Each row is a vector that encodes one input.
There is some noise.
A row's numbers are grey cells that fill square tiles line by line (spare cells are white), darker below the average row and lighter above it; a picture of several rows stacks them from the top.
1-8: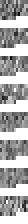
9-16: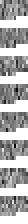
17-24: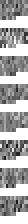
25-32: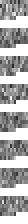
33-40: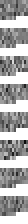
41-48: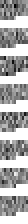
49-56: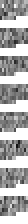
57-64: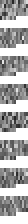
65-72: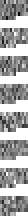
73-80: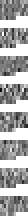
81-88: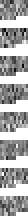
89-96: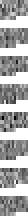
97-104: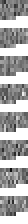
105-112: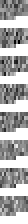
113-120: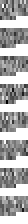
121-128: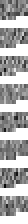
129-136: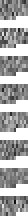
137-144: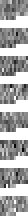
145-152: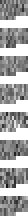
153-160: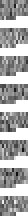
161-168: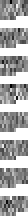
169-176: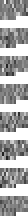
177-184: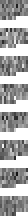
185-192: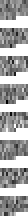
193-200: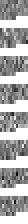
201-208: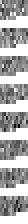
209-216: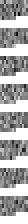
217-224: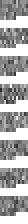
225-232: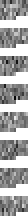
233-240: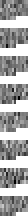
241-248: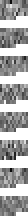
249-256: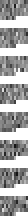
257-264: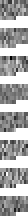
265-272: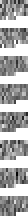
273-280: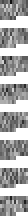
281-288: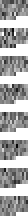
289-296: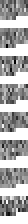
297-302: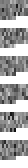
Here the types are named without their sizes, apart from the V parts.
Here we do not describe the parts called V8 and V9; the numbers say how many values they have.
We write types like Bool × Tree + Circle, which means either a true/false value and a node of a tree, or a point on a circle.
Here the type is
(Bool × (Circle + Unit) + V8) × V9.
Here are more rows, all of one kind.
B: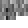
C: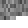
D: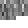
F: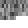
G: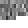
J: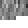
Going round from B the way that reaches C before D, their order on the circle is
B, F, J, C, D, G.
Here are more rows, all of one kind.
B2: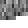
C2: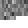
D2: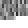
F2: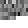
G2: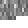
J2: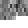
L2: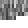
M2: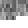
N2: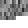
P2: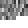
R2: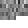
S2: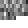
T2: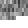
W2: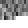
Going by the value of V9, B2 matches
N2, P2, R2 and W2.
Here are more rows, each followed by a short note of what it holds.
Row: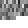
a point on a circle, a true/false value and a value of V9
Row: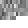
a value of V8 and a value of V9
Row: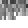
a value of V8 and a value of V9
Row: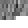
a true/false value and a value of V9
